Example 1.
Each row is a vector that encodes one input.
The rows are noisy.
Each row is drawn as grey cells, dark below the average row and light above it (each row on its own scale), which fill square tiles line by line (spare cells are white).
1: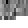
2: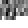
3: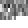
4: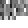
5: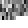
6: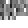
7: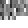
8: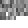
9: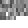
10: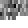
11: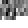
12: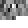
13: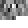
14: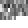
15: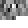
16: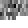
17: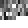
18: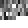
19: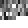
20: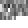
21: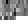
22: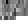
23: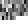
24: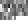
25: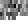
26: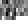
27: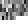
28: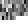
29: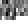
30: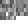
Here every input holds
either a fixed value, or three true/false values.
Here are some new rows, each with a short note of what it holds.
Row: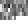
three true/false values
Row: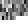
a fixed value
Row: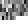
a fixed value
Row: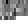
three true/false values
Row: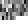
a fixed value
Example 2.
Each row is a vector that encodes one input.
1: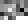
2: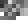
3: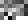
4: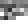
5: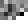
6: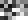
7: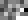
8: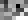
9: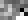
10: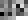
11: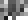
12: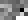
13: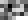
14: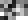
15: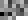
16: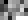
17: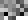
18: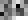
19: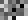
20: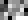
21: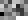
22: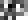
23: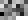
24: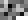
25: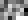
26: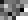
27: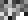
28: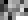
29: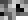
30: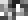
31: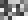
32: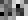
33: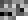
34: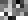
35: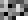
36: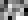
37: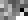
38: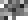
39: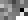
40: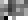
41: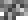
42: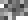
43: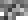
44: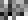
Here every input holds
either a fixed value, or three true/false values.
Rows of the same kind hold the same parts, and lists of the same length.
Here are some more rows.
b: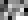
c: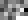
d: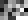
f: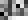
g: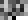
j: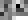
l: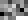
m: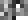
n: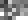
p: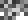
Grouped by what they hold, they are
b, c, d
f, g, j, l, m, n, p

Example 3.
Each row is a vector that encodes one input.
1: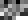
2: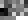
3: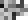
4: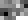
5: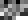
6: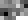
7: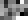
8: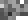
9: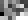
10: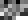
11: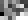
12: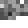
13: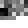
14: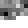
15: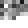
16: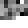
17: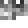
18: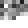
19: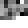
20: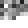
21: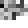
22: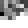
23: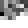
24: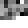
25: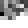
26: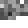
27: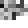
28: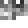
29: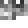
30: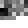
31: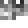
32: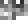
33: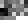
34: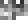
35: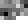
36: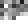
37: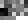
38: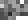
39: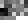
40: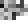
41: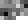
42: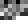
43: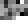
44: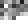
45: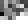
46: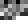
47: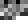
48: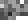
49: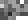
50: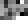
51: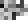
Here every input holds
a point on a 9-point line.
